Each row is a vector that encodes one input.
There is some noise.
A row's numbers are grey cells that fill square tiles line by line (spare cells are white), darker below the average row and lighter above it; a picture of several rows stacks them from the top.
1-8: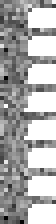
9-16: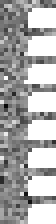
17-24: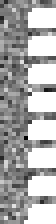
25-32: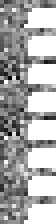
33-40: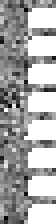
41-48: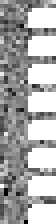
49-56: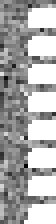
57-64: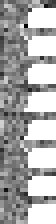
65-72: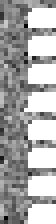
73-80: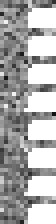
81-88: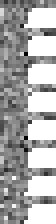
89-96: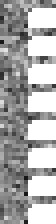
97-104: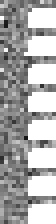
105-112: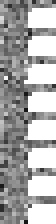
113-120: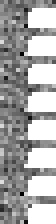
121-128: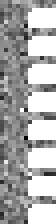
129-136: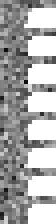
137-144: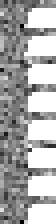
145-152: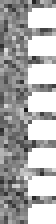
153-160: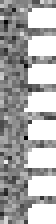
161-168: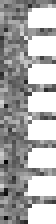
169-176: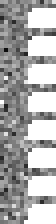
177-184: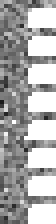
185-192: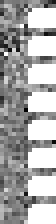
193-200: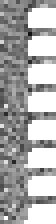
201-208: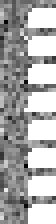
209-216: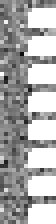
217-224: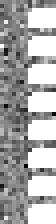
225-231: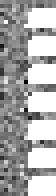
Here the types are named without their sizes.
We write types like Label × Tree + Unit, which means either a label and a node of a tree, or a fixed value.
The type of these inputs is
Bool × Bool × Bool × Bool × Circle + Unit.
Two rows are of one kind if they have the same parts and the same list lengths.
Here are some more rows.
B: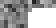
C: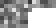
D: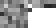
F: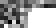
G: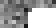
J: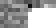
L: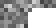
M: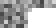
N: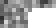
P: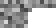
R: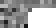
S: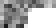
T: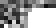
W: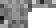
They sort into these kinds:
B, C, D, G, J, L, M, N, P, R, S, W
F, T

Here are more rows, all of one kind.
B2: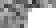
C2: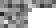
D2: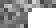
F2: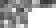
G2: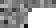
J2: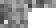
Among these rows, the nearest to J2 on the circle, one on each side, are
B2 and F2.
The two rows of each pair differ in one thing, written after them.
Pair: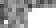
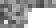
one of the four true/false values
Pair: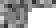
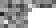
one of the four true/false values
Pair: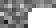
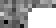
one of the four true/false values
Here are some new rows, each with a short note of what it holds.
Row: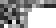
a fixed value
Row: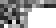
a fixed value
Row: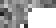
a point on a circle and four true/false values
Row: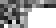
a fixed value
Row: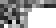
a fixed value
